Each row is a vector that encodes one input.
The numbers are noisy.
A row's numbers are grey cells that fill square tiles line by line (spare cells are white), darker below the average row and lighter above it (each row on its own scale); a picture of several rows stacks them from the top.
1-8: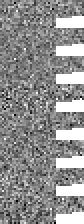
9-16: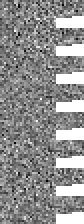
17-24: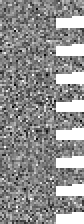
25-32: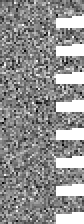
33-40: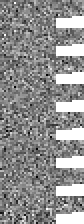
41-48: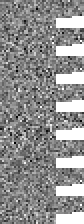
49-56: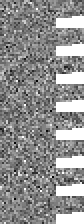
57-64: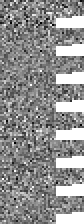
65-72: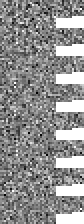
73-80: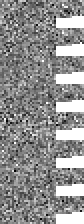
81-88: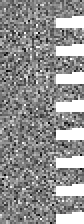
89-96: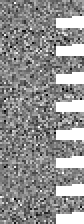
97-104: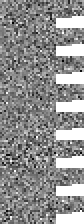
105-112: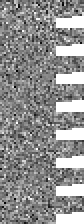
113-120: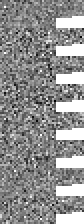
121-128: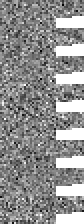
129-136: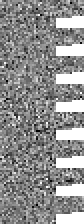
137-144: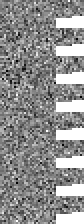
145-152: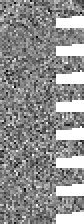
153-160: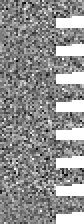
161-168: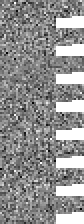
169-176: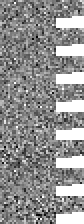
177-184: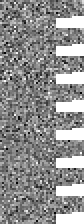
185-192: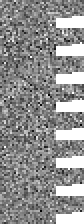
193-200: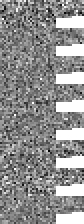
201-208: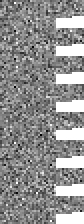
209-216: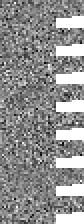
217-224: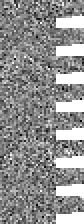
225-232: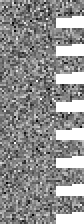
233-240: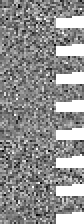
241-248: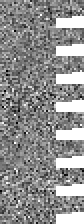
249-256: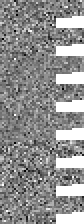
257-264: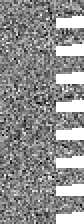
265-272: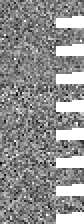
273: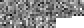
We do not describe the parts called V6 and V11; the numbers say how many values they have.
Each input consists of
one of 4 labels, together with either a true/false value and a value of V11, or a value of V6.
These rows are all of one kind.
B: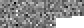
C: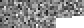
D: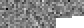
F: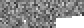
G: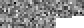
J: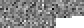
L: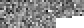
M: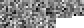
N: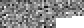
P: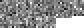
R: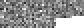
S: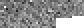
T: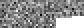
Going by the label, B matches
M, P and T.
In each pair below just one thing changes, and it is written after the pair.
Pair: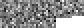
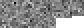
the label
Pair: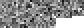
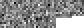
the value of V11
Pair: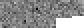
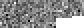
the label
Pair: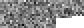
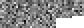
the label
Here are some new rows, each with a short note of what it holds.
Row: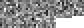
one of 4 labels and a value of V6
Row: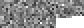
one of 4 labels and a value of V6
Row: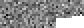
one of 4 labels and a value of V6
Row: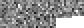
one of 4 labels and a value of V6
